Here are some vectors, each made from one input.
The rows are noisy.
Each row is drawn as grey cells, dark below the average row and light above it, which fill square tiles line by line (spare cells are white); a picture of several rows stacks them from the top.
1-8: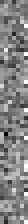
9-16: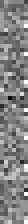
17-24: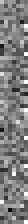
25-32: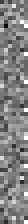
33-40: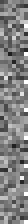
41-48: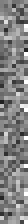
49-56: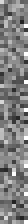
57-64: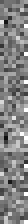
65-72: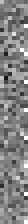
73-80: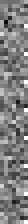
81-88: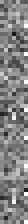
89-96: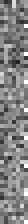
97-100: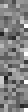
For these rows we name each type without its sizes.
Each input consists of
a true/false value, together with either a label, or a node of a tree.
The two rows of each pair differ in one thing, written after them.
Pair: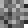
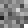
the label
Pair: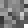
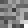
the true/false value
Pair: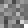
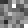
the label
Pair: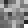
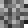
the label
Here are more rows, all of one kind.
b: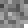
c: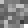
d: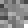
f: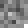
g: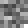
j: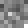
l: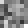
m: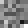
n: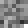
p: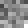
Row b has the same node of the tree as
f, j, m and n.
